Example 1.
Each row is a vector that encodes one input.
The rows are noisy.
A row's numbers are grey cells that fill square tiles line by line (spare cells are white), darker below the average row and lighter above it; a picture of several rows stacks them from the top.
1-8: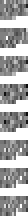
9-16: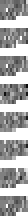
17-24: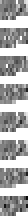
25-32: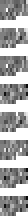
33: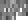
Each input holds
one of 5 labels.
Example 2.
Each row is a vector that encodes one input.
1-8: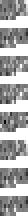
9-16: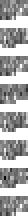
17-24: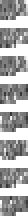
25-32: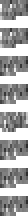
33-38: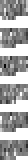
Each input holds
one of 6 labels.
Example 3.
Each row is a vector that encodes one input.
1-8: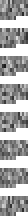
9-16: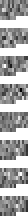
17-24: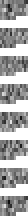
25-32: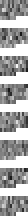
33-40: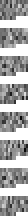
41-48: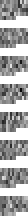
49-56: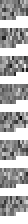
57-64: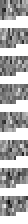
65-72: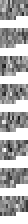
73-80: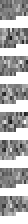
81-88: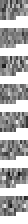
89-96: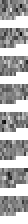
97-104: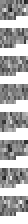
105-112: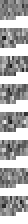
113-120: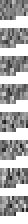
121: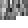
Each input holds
a point on a 3-point line and a point on a 6-point line.
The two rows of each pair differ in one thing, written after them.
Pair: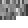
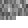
the place on the 6-point line
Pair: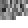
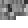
the place on the 3-point line
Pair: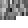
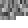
the place on the 6-point line
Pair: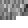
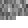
the place on the 6-point line
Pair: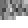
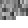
the place on the 6-point line
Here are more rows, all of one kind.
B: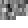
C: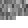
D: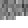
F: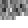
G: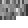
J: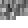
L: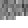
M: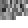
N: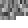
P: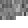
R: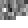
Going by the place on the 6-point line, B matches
M and P.
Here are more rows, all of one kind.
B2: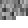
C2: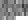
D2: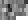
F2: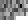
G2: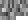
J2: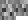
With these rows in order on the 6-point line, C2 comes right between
D2 and G2.
